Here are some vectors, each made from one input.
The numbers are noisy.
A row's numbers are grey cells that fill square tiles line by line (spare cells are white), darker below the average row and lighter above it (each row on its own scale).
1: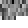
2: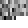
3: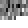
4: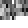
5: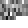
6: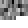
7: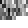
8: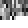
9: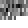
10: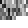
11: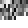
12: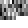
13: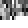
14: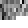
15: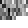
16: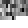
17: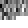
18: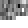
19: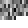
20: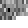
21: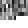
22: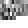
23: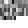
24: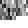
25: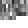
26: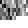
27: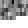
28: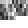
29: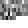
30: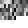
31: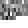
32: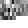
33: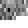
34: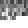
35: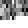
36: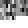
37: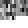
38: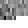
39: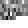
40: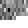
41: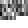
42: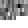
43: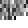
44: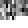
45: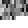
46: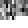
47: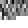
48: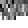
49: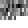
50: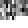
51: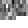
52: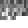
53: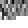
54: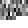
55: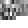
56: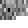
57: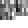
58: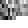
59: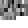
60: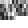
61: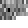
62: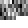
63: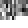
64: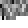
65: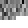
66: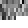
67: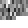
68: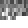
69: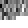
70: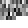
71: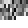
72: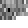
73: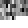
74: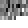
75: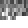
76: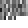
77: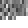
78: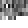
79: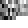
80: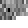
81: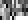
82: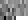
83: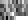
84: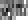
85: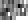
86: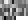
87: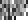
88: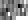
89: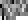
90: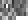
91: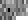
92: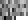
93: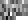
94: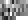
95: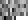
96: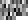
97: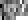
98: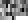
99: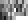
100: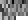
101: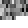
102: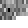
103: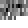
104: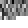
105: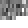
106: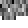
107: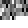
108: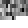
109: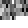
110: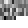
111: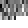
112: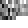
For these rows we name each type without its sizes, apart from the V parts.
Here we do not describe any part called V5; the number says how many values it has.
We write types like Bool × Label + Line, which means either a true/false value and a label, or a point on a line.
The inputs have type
Bool × Bool × Bool × Bool × V5 + List(Line).
